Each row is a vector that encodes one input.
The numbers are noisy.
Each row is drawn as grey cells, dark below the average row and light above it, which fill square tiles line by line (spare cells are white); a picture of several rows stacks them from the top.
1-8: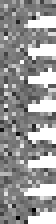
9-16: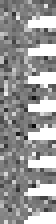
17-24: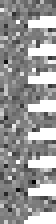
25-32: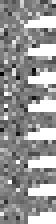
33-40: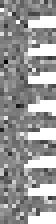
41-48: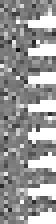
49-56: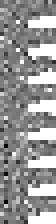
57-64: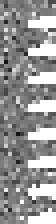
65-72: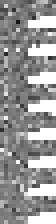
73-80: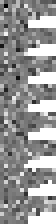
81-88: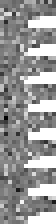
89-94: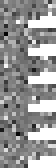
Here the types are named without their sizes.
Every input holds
a node of a tree, together with either a point on a line, or three true/false values.
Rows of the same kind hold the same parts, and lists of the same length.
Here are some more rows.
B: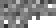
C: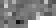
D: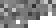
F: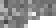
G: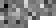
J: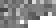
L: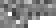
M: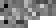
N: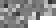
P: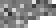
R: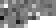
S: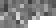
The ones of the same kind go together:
B, D, L, N
C, F, G, J, M, P, R, S

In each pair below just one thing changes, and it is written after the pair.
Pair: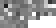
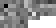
the node of the tree
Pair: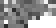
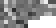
the place on the line
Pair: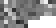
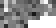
the place on the line
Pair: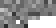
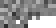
the place on the line
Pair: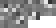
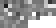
the place on the line
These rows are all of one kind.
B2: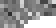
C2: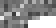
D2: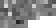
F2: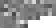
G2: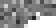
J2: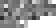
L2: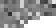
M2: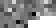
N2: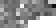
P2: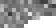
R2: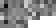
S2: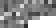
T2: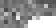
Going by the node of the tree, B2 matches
L2, P2 and T2.
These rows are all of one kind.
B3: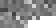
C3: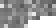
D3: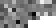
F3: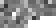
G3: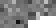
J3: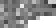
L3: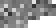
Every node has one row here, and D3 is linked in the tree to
G3.
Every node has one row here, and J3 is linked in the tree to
B3 and L3.
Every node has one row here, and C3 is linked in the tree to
B3 and F3.
